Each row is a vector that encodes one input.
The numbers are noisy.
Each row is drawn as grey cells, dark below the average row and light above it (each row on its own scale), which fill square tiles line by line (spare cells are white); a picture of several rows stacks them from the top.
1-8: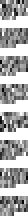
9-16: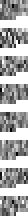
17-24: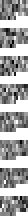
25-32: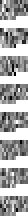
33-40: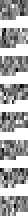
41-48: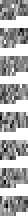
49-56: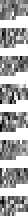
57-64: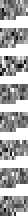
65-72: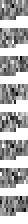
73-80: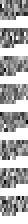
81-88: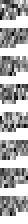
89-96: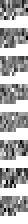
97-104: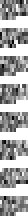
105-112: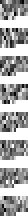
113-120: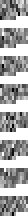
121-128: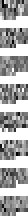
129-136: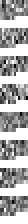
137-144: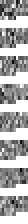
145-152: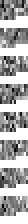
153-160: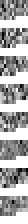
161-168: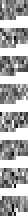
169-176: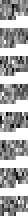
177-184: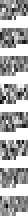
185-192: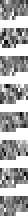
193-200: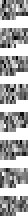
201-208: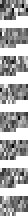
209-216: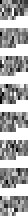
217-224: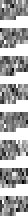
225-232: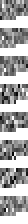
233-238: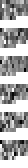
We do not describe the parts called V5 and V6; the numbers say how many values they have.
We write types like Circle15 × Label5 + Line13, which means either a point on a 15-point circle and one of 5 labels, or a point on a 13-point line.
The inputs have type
Bool × (Tree10 + Unit) × V5 × V6.
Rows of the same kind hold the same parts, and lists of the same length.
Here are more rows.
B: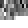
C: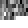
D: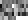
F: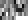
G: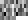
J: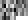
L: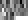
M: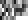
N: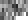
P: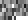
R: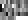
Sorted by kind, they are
B, C, D, L, N, R
F, G, J, M, P

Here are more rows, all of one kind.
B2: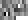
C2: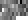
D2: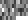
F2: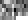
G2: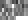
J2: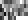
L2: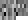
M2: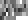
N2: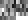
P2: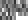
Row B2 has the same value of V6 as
G2 and P2.
